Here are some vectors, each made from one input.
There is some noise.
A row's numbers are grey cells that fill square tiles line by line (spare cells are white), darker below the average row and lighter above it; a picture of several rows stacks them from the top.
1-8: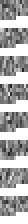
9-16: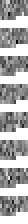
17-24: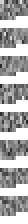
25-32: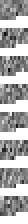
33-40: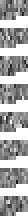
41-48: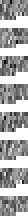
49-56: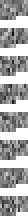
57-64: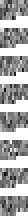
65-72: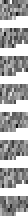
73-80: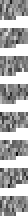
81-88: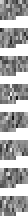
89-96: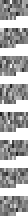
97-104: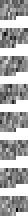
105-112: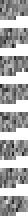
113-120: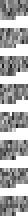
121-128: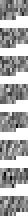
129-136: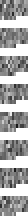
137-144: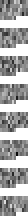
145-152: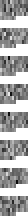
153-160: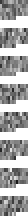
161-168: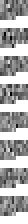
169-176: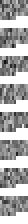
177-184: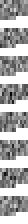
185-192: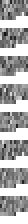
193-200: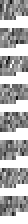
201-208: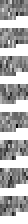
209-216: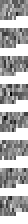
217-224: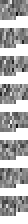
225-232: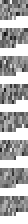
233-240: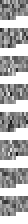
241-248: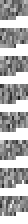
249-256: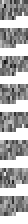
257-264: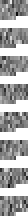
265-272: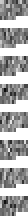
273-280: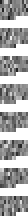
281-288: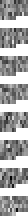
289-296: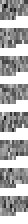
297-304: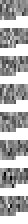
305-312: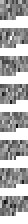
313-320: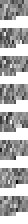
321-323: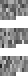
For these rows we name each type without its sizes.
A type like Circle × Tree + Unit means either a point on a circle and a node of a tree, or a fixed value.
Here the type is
(Bool × Circle + Label) × List(Line).
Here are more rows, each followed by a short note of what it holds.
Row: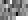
a point on a circle and a true/false value, together with a list of two items
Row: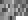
a label, together with a list of two items
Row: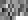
a label, together with a list of one item
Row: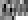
a label, together with the empty list
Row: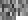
a label, together with a list of one item
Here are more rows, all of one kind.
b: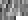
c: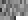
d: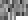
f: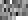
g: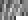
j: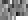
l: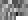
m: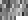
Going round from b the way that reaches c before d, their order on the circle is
b, c, j, d, g, l, m, f.
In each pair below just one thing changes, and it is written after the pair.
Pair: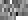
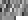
the true/false value
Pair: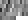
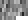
the place on the circle
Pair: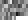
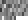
the true/false value
